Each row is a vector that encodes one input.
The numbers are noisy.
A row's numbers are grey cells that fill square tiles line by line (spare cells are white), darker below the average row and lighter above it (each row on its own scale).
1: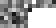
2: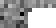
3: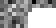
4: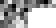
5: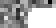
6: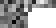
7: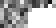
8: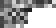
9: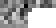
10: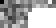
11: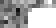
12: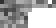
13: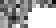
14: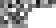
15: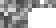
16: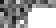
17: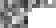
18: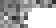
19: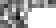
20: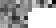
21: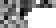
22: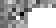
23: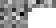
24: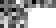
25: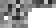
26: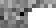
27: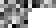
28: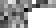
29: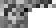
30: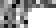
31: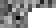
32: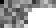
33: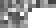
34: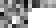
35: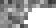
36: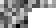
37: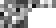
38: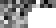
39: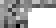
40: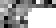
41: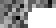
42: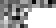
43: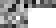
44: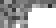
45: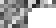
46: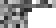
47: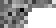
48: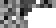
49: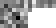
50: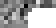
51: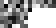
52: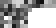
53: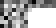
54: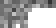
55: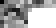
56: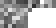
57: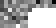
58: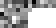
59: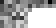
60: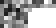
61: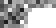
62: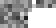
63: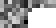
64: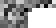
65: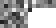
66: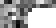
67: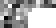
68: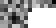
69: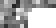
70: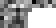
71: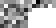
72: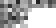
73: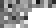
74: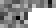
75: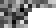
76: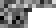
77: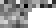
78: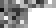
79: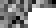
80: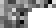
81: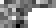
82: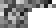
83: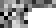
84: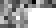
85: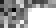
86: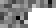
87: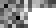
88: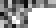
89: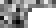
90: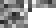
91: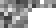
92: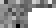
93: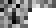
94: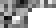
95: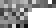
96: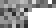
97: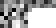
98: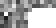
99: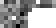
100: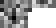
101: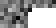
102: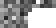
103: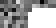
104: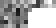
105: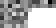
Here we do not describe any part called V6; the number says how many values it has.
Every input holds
four true/false values, together with either a point on a 7-point line, or a value of V6.
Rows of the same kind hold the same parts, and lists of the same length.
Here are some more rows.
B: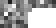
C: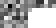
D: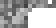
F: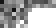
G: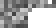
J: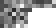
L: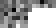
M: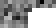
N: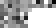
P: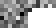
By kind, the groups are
B, D, G, P
C, F, J, L, M, N

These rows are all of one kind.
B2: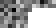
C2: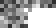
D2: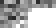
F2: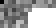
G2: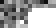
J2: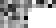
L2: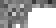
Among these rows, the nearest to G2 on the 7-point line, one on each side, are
B2 and F2.
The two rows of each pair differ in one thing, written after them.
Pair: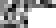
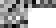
one of the four true/false values
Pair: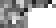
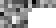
the value of V6
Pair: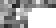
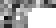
one of the four true/false values
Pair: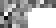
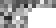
the value of V6
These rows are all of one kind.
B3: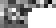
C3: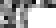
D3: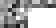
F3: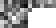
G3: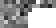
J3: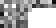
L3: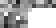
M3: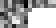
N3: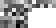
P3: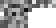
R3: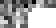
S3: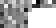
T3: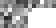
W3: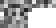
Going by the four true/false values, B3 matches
C3, G3 and R3.
